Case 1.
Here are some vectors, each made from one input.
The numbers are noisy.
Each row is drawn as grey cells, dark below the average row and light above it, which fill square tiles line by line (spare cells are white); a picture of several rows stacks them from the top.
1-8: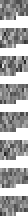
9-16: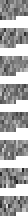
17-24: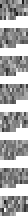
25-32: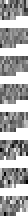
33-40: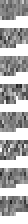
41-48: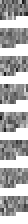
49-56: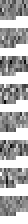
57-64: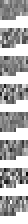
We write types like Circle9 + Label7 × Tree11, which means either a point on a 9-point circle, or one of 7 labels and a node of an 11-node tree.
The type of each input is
Line9.
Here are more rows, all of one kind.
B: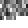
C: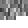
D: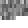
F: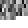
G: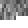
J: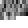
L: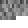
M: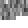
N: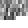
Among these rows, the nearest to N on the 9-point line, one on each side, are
D and F.
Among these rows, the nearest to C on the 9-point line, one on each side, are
L and M.
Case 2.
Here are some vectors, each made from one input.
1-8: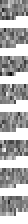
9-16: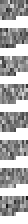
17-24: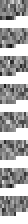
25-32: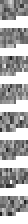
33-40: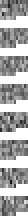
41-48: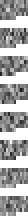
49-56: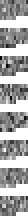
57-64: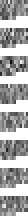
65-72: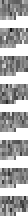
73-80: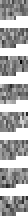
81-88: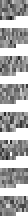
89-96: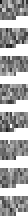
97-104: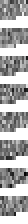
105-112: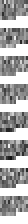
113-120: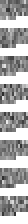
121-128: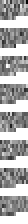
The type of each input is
Line6 × Line6.
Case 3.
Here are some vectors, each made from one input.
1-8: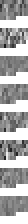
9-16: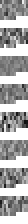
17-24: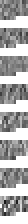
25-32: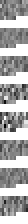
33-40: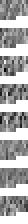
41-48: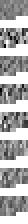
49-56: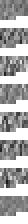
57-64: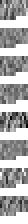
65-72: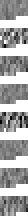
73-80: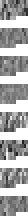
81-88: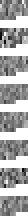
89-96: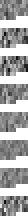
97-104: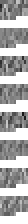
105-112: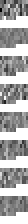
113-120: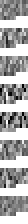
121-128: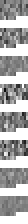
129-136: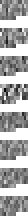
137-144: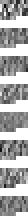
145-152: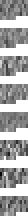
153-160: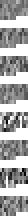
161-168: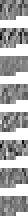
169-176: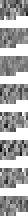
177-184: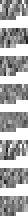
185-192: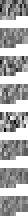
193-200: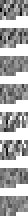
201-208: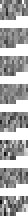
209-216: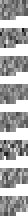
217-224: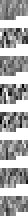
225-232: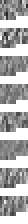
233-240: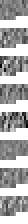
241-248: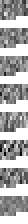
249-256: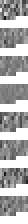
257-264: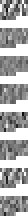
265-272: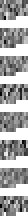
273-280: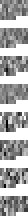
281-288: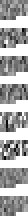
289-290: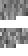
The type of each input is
Label6.
